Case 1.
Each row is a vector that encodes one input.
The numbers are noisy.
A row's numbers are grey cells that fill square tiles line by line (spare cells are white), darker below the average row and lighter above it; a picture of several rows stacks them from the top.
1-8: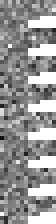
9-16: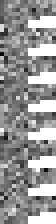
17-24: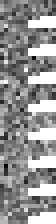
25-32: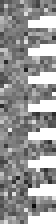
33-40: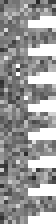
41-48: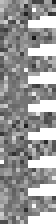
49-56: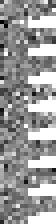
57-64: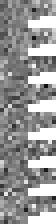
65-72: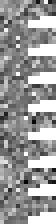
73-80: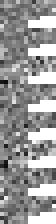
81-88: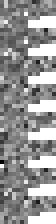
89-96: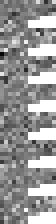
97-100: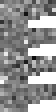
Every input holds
five true/false values.
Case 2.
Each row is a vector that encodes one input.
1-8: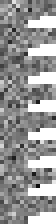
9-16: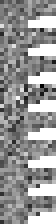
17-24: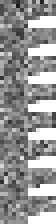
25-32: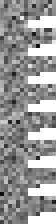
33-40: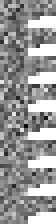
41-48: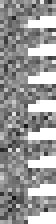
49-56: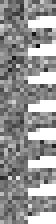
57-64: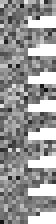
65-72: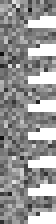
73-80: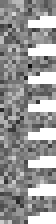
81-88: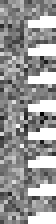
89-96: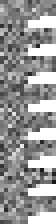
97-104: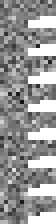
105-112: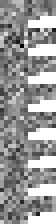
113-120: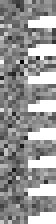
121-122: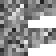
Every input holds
five true/false values.
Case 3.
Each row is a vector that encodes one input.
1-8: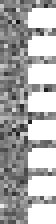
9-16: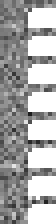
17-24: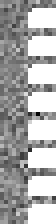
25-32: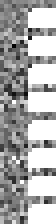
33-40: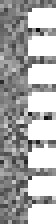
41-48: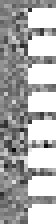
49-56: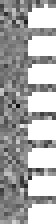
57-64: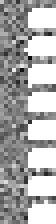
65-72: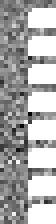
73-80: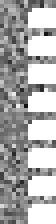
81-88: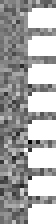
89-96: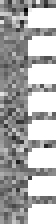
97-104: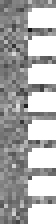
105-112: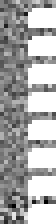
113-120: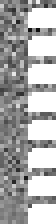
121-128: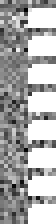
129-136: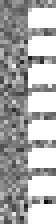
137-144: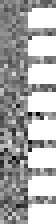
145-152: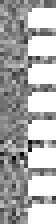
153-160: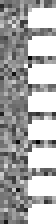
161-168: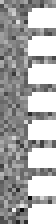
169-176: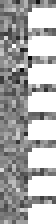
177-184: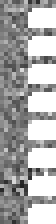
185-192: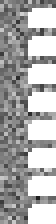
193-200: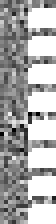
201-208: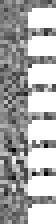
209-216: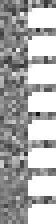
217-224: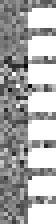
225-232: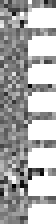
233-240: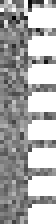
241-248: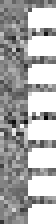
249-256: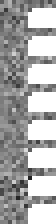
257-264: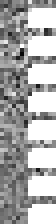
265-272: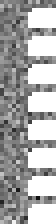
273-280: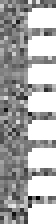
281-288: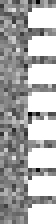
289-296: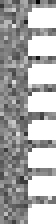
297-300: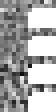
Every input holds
either a fixed value, or a node of a 13-node tree.
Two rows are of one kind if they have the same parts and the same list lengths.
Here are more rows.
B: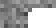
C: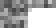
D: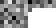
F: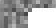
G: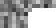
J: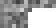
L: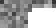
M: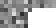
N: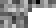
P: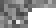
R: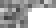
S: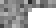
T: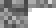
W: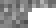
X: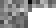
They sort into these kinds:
B, C, D, F, G, J, L, M, N, P, S, T, W, X
R

